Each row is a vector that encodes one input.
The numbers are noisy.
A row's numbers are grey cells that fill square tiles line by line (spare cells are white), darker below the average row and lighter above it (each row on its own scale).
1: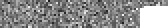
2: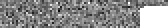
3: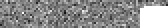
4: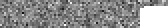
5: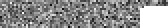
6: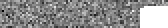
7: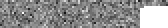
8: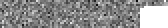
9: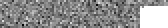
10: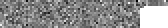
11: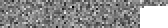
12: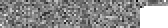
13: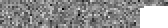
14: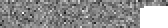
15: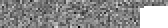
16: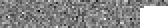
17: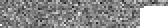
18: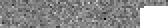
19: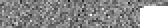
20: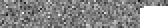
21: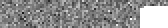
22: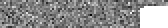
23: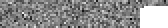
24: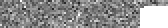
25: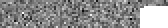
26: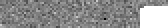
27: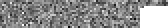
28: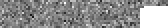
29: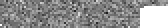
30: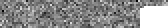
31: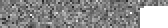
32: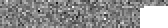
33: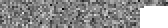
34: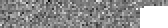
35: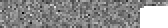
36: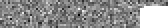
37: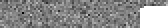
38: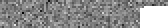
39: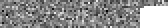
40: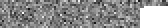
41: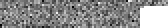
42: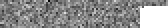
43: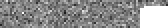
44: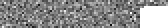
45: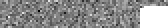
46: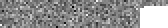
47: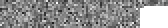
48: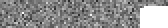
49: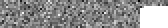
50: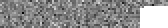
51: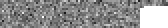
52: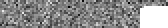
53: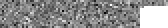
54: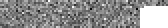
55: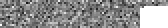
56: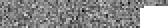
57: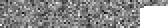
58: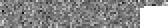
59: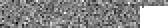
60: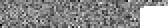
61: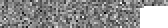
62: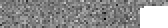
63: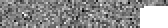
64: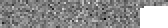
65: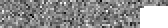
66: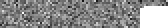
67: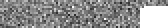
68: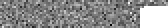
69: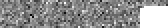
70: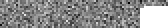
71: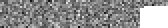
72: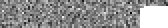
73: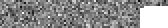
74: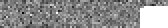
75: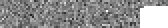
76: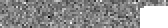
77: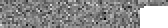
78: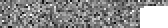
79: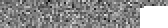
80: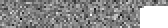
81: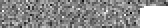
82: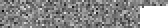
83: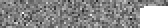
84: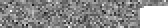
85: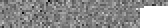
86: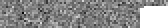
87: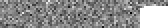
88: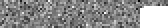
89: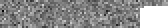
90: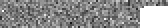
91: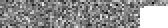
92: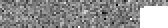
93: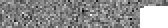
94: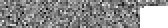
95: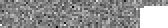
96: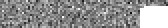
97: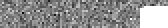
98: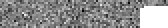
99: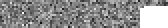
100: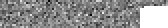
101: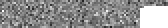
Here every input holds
a point on a 10-point circle, together with either a point on a 5-point circle and one of 4 labels, or a fixed value.
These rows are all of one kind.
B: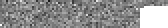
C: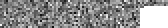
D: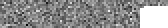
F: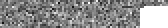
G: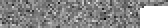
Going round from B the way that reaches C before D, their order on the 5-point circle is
B, C, F, G, D.
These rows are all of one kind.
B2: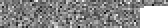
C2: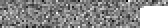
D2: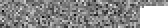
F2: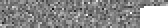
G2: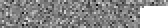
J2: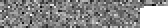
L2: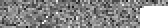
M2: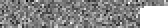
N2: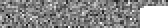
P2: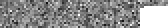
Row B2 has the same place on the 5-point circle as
C2, M2 and N2.
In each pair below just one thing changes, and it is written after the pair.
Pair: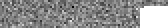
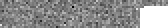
the place on the 5-point circle
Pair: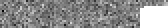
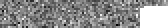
the place on the 5-point circle
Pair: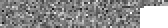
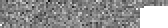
the place on the 10-point circle
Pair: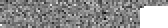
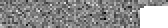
the place on the 5-point circle
